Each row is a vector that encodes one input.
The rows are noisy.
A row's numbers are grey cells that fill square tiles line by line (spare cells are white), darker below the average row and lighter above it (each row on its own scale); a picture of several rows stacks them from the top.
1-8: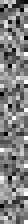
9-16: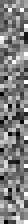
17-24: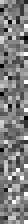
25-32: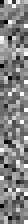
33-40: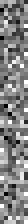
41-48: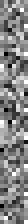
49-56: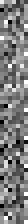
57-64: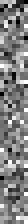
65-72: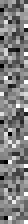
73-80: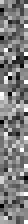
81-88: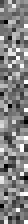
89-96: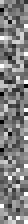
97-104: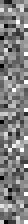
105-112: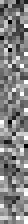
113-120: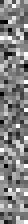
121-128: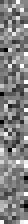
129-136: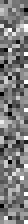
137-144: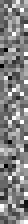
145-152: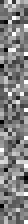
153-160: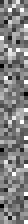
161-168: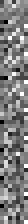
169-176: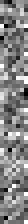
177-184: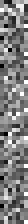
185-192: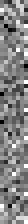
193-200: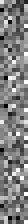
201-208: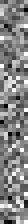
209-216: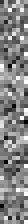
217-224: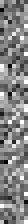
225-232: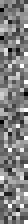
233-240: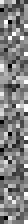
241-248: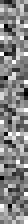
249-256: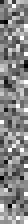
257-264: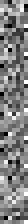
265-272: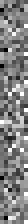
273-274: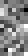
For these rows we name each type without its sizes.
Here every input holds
two labels, together with either a fixed value, or three true/false values.
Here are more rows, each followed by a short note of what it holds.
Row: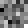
two labels
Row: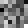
two labels
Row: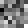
two labels
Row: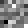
two labels and three true/false values
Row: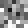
two labels and three true/false values
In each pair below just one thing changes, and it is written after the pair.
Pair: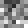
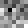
one of the three true/false values
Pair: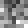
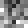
one of the two labels
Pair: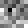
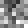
one of the three true/false values
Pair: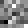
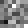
one of the two labels
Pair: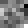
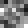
one of the two labels
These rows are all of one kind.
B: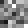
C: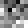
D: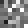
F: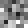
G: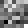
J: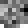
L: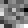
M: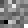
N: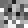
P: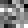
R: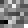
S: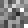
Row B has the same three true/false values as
G, M and R.
